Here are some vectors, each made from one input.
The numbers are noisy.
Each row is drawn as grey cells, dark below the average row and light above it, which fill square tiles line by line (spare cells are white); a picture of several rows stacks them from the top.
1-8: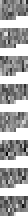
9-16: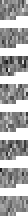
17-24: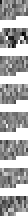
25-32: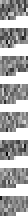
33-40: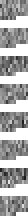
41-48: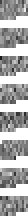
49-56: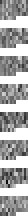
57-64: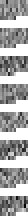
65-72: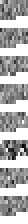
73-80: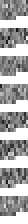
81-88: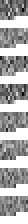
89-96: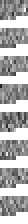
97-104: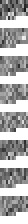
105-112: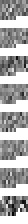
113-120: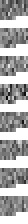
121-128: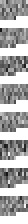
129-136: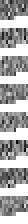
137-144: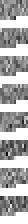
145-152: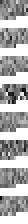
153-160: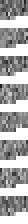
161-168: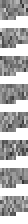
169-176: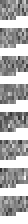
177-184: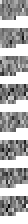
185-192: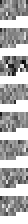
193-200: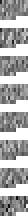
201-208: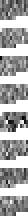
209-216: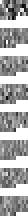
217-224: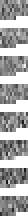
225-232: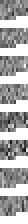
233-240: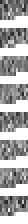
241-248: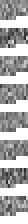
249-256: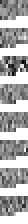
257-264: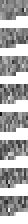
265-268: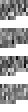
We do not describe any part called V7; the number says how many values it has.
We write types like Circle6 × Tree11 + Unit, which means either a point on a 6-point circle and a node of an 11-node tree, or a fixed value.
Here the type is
List2(Label9 × (Line6 + V7)).
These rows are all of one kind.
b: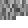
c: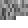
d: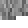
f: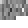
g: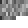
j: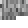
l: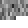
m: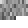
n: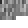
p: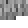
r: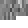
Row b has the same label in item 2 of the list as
d, f and n.
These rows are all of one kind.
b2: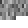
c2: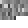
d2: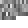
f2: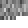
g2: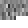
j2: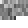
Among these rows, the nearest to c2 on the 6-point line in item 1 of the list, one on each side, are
d2 and j2.
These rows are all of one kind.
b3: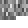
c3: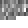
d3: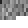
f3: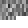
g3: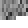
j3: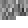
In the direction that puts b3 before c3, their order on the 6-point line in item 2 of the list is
g3, b3, c3, d3, f3, j3.
